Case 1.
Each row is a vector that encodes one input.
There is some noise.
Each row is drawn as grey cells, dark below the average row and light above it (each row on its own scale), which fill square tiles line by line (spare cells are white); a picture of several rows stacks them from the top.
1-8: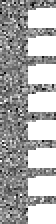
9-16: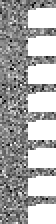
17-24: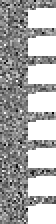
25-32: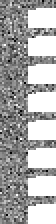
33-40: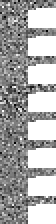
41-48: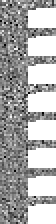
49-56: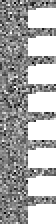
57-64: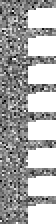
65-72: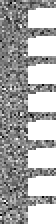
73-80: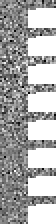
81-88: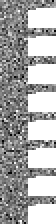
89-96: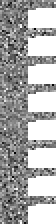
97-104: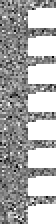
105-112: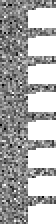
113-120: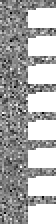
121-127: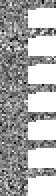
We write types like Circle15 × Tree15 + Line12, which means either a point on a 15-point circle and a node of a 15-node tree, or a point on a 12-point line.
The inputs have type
(Circle5 + Label11) × Line13.
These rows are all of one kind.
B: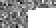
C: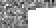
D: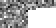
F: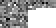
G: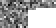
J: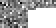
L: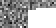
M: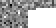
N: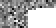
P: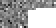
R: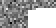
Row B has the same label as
D and G.
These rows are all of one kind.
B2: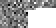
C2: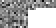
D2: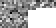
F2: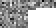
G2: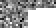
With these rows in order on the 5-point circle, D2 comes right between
B2 and F2.
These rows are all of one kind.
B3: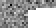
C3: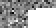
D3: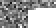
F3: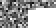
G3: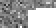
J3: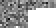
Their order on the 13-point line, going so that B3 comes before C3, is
F3, D3, G3, B3, C3, J3.
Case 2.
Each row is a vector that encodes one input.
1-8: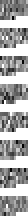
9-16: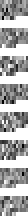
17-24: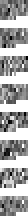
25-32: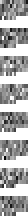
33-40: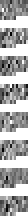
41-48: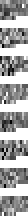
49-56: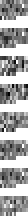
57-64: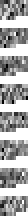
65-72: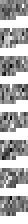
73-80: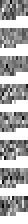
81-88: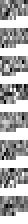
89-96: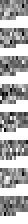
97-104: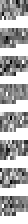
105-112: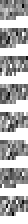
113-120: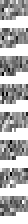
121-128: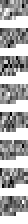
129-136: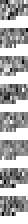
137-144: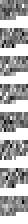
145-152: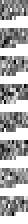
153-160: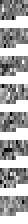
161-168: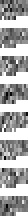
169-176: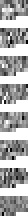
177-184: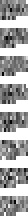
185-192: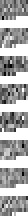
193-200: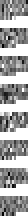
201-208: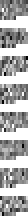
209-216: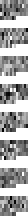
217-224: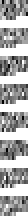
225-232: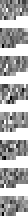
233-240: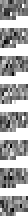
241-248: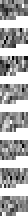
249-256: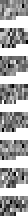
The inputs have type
Bool × Bool × Bool × Bool × Circle20 × Line8.
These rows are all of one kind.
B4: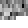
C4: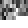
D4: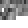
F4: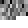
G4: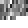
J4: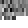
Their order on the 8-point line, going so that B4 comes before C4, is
B4, D4, G4, J4, F4, C4.
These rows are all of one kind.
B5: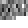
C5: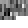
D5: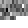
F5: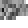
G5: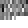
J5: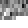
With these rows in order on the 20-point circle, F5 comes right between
B5 and C5.
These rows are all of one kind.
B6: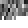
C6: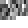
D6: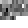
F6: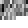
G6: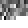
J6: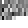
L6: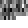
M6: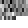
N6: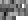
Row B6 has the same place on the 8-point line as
G6 and L6.
